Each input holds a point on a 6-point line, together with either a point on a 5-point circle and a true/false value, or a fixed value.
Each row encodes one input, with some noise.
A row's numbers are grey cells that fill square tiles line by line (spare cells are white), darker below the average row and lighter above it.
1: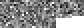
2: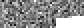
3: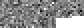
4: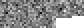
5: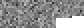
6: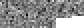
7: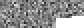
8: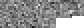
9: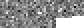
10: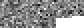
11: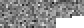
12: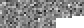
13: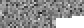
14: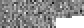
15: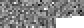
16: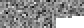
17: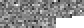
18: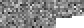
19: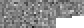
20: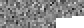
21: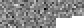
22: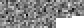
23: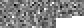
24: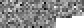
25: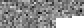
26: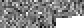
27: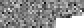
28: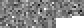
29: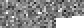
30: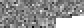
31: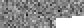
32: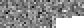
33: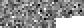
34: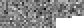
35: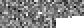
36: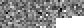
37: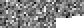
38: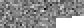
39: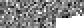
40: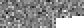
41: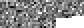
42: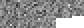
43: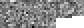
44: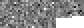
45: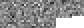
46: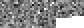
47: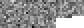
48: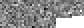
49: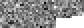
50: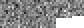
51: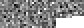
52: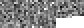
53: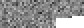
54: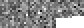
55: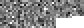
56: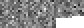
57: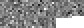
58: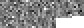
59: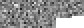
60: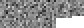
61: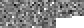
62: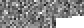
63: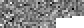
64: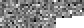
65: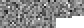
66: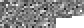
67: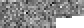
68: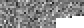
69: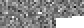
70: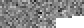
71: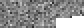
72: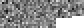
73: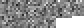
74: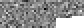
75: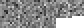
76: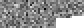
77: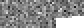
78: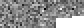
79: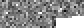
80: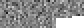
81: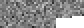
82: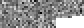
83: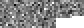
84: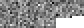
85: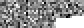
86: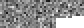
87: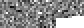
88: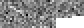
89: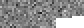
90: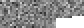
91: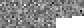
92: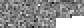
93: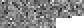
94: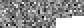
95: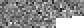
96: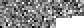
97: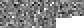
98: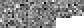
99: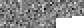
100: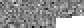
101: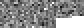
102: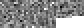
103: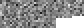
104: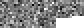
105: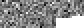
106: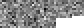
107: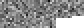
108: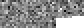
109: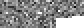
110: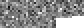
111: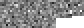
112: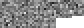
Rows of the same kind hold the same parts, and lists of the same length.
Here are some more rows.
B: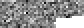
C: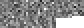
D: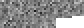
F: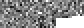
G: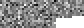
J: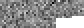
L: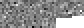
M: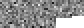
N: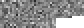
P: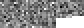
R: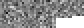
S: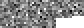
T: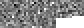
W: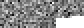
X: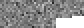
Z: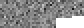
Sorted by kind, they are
B, D, G, J, L, M, N, R, X, Z
C, F, P, S, T, W

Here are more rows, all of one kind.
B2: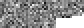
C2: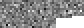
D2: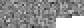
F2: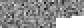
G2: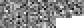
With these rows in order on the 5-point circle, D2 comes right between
C2 and F2.
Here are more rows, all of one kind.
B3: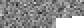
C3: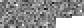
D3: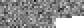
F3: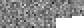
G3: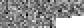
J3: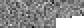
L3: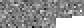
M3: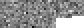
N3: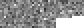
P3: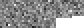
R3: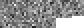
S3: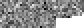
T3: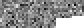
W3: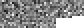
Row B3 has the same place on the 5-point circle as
J3, L3, M3 and P3.
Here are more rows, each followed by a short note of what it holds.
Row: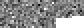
a point on a 6-point line
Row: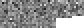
a point on a 5-point circle, a point on a 6-point line and a true/false value
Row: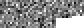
a point on a 6-point line
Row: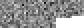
a point on a 5-point circle, a point on a 6-point line and a true/false value
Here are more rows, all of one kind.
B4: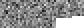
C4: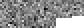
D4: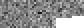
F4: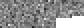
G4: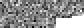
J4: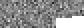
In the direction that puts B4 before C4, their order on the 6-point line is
B4, D4, J4, F4, C4, G4.
